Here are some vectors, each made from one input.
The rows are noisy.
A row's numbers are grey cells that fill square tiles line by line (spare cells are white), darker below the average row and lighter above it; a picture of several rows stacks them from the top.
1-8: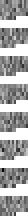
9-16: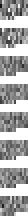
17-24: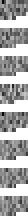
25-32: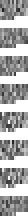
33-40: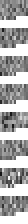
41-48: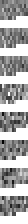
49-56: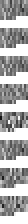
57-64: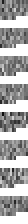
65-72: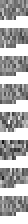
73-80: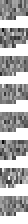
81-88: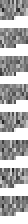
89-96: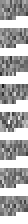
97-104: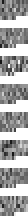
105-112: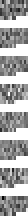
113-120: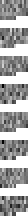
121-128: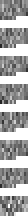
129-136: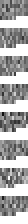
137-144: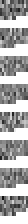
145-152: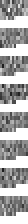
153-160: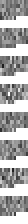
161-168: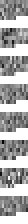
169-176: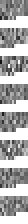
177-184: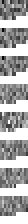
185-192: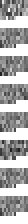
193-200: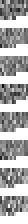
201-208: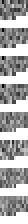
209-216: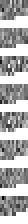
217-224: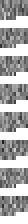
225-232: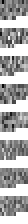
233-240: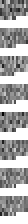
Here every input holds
either a point on a 12-point line, or a list of up to two points on an 8-point line.
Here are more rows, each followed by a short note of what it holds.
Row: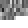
a point on a 12-point line
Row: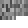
a list of one item
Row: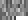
a list of one item
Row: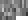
a list of two items
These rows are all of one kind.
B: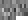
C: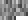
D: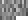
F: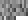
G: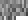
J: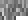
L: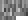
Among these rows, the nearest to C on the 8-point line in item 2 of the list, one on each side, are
J and L.
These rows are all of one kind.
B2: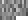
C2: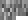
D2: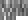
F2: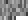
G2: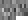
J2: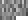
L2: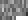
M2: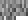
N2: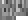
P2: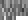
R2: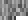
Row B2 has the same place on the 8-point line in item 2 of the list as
C2, D2, J2 and M2.
